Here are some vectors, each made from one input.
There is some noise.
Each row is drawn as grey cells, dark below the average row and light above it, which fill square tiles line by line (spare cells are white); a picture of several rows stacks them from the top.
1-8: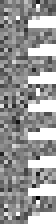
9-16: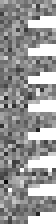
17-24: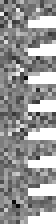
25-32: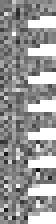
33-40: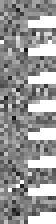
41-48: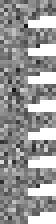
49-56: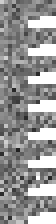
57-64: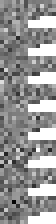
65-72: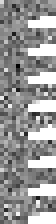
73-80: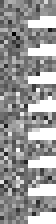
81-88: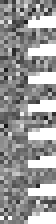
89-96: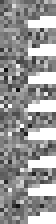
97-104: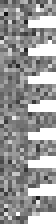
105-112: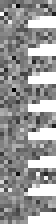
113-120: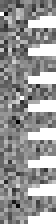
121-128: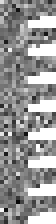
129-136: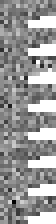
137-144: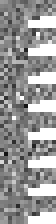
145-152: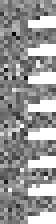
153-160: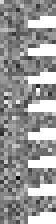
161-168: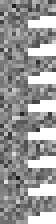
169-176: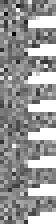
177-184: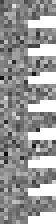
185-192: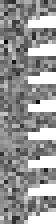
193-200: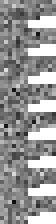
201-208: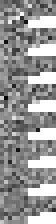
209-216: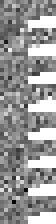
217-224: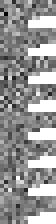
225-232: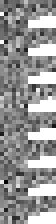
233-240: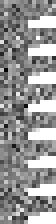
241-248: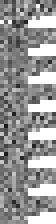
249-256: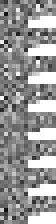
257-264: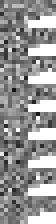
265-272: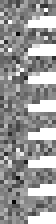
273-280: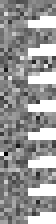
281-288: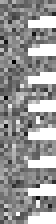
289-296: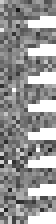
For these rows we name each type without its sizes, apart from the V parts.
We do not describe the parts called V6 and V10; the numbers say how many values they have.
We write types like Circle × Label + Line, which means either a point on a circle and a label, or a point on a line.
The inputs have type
Label + (Line + V6) × V10.
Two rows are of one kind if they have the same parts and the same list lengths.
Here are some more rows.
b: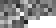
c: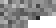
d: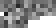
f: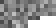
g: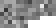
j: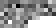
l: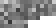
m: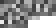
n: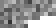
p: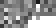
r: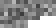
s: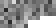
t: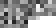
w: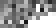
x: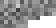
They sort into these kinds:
b, d, j, m, p, t, w
c, f, g, l, n, s, x
r

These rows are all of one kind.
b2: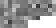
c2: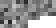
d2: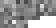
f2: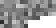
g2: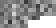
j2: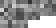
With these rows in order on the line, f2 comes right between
b2 and g2.
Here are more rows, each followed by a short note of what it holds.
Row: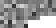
a point on a line and a value of V10
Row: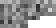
a point on a line and a value of V10
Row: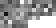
a label
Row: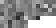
a value of V6 and a value of V10
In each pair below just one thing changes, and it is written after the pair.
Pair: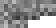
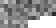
the value of V6
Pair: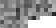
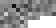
the value of V10
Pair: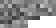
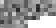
the value of V6
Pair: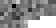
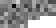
the value of V6
